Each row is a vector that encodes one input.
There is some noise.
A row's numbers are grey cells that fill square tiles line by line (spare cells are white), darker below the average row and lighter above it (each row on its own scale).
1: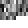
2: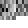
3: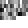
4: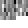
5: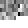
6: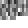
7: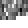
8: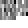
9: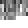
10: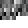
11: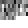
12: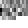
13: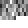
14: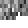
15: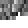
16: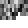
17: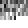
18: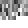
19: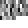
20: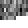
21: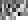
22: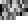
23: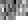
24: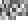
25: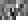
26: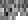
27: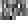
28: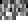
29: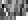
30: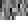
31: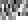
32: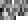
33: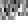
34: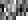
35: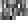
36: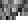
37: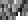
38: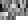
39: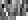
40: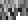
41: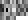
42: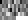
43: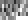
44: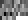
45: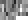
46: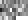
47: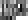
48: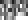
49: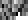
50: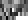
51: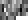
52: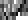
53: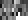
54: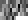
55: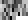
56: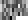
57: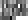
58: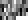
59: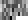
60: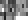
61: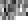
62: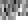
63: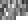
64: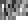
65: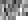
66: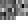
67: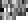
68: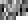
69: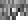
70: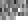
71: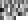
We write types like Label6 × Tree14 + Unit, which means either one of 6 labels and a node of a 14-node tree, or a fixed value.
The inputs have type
Bool × Label9 + Unit.
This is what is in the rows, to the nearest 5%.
About 10% of them hold a fixed value. The rest hold one of 9 labels and a true/false value.
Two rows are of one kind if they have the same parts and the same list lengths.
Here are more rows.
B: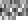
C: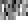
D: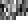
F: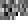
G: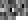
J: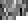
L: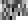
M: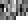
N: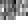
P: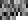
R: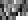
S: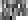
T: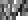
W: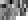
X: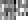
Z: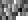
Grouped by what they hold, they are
B, C, D, F, G, J, M, N, P, R, T, W, X, Z
L, S

